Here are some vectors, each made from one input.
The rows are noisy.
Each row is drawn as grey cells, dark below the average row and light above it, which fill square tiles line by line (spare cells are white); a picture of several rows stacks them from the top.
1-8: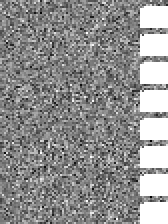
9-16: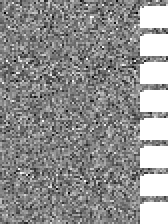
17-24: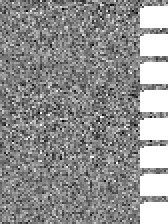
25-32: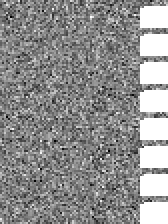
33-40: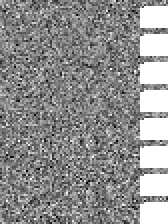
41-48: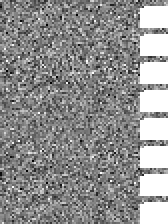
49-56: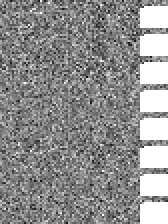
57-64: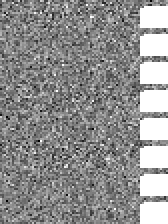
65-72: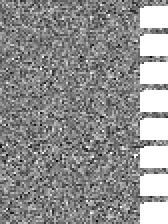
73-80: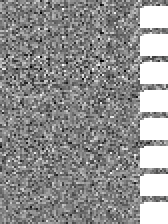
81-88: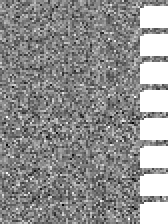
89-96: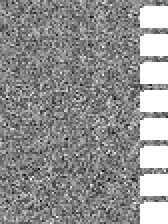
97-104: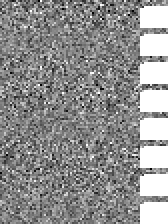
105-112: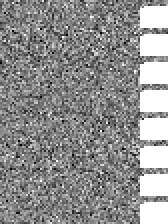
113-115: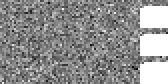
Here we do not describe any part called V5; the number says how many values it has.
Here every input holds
either one of 4 labels and a point on a 4-point line, or a true/false value and a value of V5.
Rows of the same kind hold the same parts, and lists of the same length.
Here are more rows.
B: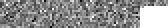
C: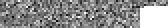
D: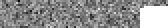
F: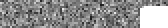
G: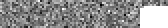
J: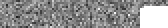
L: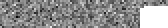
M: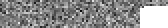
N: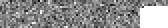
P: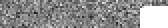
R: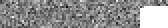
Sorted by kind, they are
B, C, M, N
D, F, G, J, L, P, R

